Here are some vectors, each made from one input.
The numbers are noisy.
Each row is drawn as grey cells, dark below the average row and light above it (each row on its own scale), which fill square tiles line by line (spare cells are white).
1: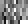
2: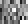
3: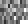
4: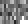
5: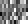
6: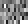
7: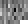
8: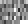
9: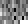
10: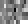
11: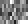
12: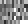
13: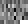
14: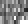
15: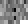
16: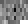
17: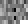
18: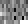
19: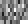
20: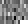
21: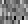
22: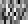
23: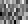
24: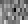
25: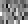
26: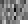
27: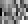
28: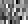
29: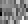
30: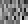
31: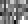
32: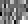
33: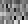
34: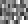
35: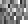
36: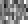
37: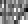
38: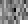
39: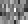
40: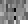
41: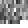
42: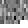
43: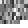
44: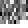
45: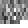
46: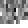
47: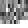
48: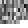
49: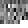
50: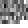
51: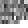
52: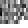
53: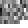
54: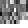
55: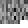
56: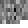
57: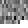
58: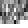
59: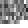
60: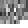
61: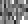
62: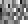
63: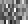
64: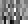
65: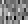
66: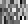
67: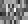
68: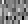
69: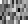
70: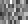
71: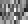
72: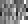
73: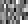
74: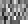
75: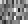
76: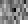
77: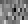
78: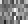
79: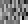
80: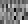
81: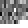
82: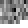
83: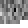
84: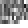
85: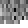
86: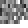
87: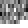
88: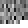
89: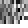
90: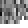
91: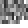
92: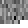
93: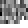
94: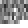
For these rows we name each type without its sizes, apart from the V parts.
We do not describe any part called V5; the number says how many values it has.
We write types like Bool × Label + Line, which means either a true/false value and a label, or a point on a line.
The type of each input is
(Line + V5) × Tree.
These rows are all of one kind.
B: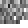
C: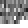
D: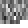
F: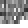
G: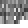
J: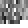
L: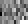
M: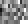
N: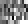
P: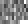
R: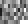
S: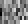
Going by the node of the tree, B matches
M and R.
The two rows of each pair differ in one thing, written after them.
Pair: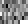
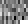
the node of the tree
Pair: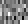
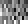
the value of V5
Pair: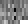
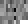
the value of V5
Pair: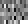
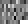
the value of V5
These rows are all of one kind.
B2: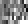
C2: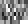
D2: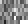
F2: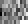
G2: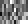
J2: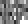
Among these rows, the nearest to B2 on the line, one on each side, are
G2 and J2.
